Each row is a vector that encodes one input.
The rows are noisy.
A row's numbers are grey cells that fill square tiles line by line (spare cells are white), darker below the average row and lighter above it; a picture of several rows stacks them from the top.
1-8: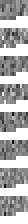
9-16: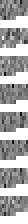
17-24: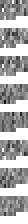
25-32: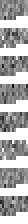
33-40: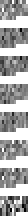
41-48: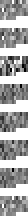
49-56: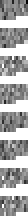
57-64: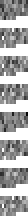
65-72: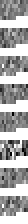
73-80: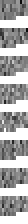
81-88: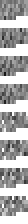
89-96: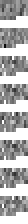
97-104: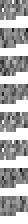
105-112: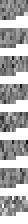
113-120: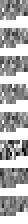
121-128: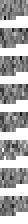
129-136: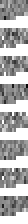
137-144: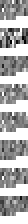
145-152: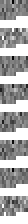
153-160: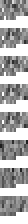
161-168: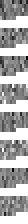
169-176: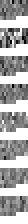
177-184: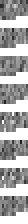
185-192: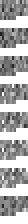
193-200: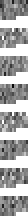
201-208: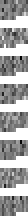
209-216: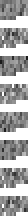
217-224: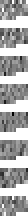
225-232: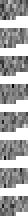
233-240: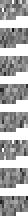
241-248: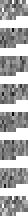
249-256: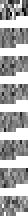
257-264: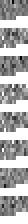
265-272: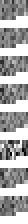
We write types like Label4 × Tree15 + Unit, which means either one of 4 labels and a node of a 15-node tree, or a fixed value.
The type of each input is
List2(Circle8).
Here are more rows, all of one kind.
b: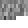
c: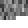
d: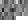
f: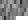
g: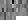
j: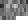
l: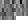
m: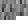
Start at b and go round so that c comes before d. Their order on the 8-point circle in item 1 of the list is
b, f, j, c, g, l, d, m.
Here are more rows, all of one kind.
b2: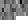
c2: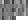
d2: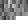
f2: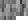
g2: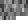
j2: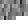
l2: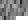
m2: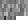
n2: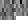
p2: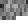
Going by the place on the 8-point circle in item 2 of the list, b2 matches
j2, l2 and n2.
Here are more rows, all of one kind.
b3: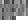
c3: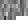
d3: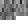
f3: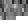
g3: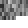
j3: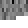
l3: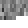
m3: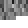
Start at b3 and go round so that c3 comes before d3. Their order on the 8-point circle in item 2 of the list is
b3, c3, f3, d3, g3, m3, l3, j3.
